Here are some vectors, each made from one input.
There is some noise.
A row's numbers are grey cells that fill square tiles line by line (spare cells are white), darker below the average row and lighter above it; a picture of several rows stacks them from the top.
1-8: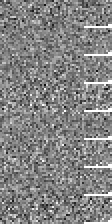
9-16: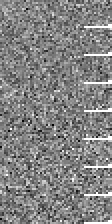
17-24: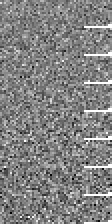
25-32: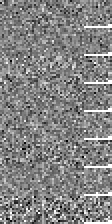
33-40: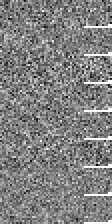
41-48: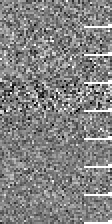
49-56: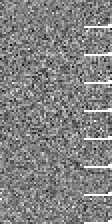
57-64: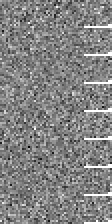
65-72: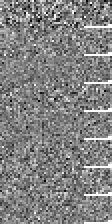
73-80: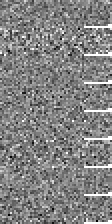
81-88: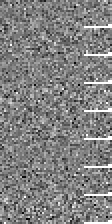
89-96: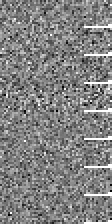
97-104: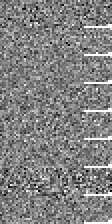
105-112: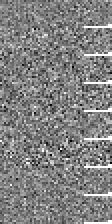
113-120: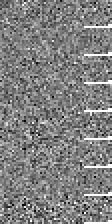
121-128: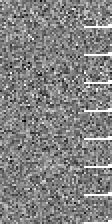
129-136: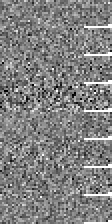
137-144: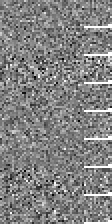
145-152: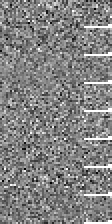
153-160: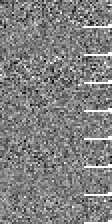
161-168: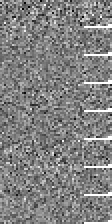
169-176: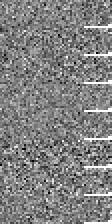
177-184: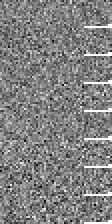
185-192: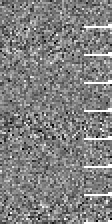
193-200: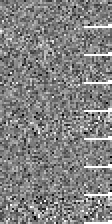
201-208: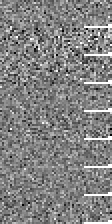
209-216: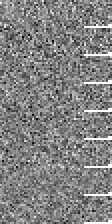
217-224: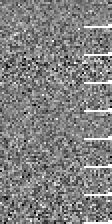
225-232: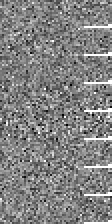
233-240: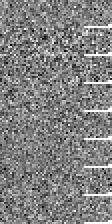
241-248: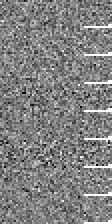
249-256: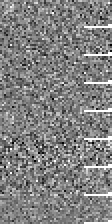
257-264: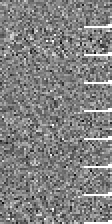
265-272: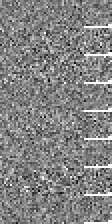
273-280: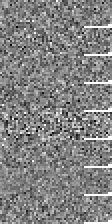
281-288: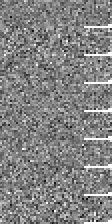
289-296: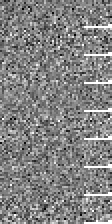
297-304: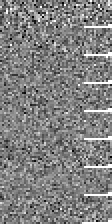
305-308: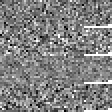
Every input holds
a list of up to two items, each either one of 8 labels and a true/false value, or a point on a 4-point line.
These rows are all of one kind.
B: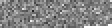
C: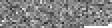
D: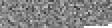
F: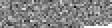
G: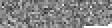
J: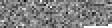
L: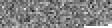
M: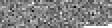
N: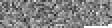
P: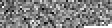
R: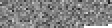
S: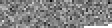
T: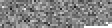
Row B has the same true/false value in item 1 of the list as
C, J, N and P.
